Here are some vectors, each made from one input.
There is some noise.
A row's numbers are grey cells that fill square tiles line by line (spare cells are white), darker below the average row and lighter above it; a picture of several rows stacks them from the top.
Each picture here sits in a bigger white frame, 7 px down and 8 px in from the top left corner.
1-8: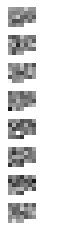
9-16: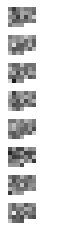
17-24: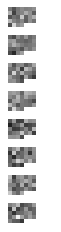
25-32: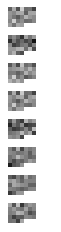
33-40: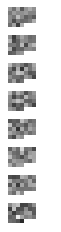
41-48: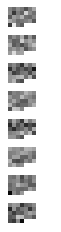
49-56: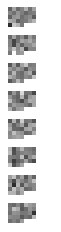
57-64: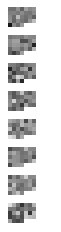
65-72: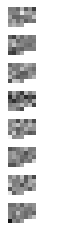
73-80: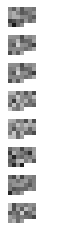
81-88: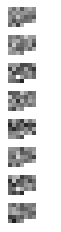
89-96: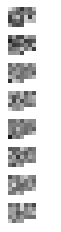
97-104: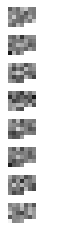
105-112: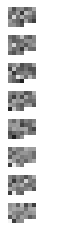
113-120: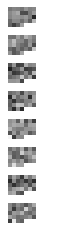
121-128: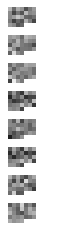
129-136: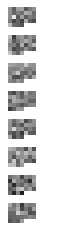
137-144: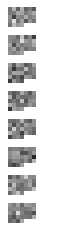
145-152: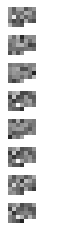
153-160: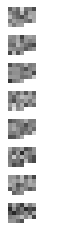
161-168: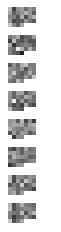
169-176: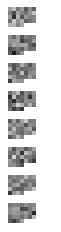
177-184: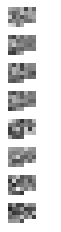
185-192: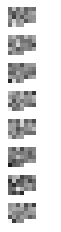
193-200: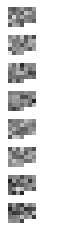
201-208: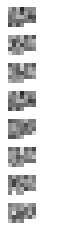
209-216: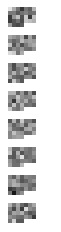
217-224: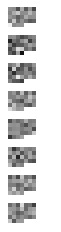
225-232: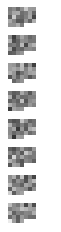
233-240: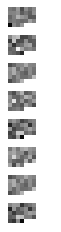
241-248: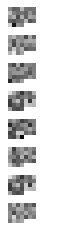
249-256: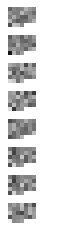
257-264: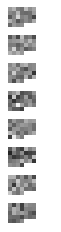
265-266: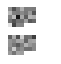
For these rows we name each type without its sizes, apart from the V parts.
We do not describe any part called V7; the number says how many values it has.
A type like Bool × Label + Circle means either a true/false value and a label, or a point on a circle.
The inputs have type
Bool × Bool × Bool × Bool × V7 + List(Line).
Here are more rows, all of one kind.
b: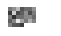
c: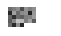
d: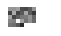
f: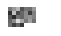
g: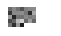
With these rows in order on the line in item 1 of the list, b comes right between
d and f.
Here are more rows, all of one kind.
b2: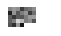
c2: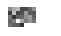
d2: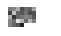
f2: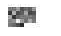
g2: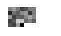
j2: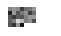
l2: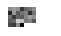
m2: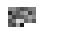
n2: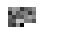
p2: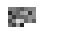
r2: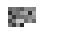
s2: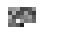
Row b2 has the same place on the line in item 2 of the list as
c2, j2 and m2.
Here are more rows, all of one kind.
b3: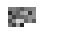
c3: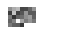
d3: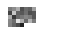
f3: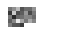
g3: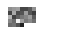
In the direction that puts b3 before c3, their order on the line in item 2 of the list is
d3, f3, b3, c3, g3.
